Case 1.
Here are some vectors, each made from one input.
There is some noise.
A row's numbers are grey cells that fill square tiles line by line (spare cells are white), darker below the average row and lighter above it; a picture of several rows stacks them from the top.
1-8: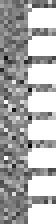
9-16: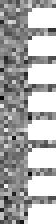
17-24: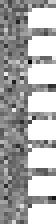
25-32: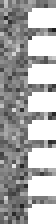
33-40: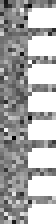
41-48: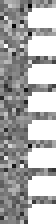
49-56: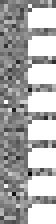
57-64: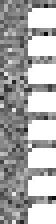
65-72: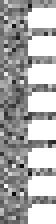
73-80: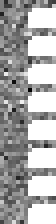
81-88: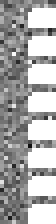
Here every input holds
a node of an 8-node tree, together with a list of up to two points on a 5-point line.
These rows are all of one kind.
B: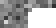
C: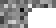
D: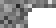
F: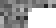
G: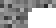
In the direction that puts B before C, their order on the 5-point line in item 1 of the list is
F, G, B, D, C.
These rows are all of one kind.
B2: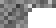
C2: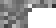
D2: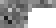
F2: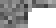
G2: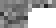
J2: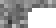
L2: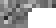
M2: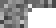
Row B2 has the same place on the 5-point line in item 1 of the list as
C2 and L2.
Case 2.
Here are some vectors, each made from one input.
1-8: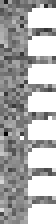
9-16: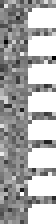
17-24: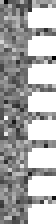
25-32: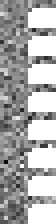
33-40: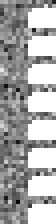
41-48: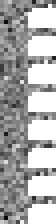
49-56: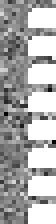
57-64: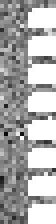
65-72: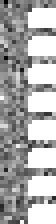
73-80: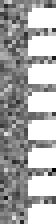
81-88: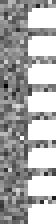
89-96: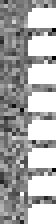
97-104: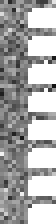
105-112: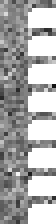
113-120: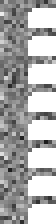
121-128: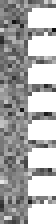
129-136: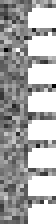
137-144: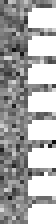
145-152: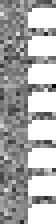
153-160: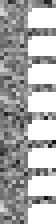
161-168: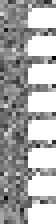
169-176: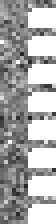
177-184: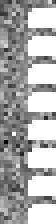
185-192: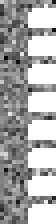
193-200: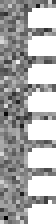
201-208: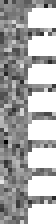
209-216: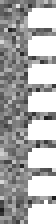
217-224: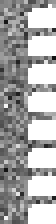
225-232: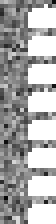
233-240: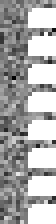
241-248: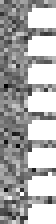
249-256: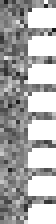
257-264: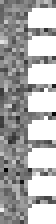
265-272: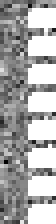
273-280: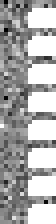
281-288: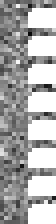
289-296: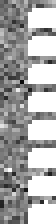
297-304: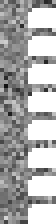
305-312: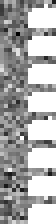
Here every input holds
one of 7 labels and a point on a 5-point line, together with either a fixed value, or a node of a 14-node tree.
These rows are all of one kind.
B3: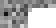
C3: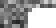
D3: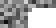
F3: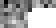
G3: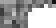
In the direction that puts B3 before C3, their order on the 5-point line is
D3, G3, F3, B3, C3.
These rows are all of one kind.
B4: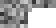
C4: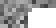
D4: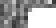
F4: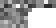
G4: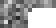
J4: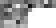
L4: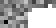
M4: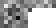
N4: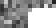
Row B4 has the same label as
J4, L4 and N4.
